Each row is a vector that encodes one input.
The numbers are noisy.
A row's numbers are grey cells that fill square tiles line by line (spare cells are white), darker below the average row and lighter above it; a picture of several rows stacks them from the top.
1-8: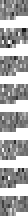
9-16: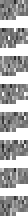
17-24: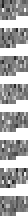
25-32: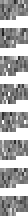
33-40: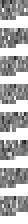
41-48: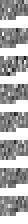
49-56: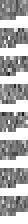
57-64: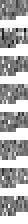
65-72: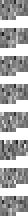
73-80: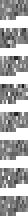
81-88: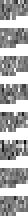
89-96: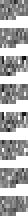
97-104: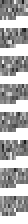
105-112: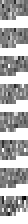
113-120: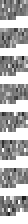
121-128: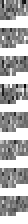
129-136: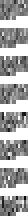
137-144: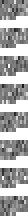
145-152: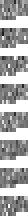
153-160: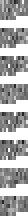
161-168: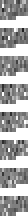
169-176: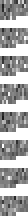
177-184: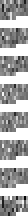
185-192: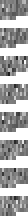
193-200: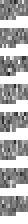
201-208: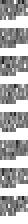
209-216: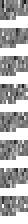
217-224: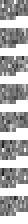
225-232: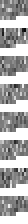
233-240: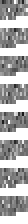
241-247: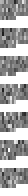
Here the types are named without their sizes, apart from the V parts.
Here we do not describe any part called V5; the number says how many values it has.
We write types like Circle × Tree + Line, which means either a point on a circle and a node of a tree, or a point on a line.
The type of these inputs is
List(Bool × V5 + Line).
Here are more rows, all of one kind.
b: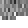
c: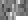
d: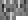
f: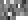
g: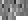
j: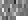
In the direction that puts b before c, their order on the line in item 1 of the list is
b, j, g, c, d, f.
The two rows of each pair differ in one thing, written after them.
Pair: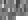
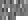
the value of V5 in item 1 of the list
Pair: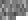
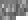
the true/false value in item 2 of the list
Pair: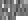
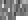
the value of V5 in item 1 of the list
